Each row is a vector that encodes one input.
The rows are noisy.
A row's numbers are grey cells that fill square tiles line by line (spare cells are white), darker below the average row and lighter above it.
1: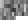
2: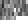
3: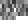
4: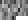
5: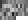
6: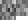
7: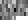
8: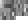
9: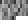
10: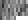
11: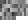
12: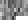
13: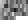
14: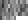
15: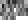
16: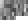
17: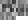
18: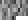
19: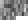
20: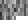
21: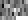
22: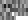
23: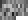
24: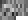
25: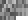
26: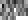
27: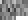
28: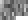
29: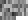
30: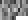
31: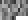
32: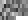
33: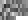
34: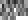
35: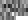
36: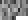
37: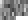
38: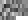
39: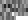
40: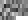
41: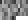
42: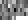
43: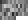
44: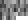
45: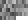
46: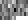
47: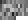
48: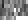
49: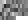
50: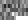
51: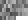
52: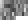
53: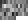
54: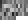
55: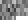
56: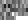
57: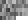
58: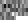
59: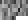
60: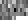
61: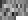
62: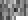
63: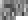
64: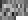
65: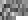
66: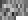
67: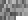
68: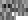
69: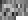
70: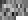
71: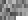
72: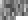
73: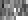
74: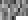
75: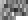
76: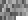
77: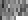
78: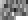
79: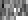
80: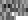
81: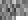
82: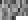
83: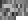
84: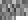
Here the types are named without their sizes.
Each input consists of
a point on a line and a true/false value.
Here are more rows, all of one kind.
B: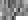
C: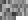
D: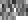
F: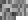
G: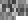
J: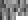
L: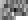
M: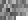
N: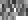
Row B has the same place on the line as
C and F.
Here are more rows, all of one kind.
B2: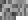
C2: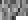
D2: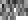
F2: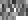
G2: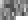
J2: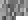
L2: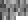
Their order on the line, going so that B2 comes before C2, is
D2, F2, L2, G2, J2, B2, C2.
